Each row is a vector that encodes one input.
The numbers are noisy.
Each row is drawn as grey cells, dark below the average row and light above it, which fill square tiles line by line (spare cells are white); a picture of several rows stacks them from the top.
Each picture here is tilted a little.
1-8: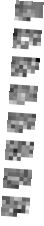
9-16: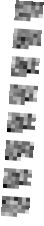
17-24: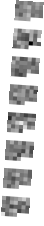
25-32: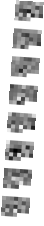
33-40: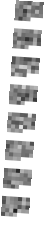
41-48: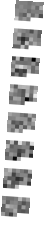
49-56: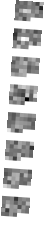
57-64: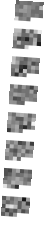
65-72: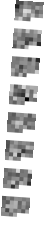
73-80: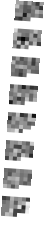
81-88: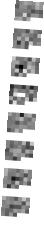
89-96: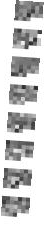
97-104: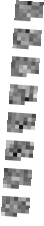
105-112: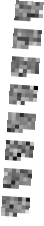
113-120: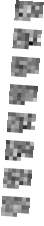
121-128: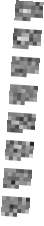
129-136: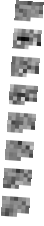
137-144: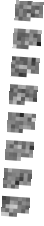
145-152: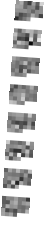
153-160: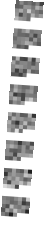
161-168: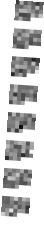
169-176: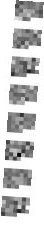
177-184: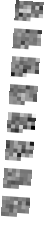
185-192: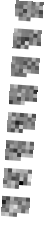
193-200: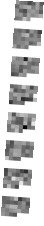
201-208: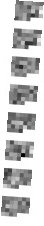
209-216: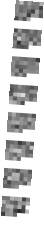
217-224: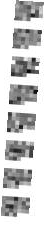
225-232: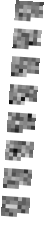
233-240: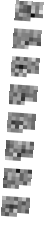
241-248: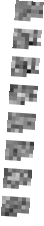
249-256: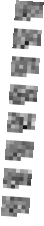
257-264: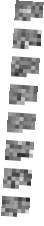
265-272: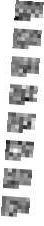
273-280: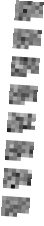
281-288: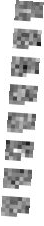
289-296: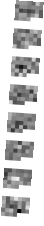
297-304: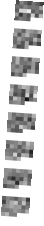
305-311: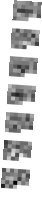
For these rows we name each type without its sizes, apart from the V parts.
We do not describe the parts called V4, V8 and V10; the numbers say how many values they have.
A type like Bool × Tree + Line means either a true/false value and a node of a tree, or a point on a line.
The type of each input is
List(Line) × (Unit + V8 × V10) × V4.
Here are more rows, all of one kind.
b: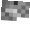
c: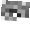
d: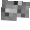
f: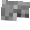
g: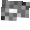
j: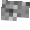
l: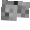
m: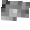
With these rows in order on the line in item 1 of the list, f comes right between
c and l.
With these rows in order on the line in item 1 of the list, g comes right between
b and m.
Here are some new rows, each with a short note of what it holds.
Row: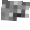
a value of V4, together with the empty list
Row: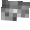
a value of V4, together with a list of three items
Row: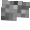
a value of V4, together with a list of two items
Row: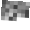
a value of V4, a value of V8 and a value of V10, together with a list of one item
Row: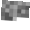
a value of V4, together with a list of two items
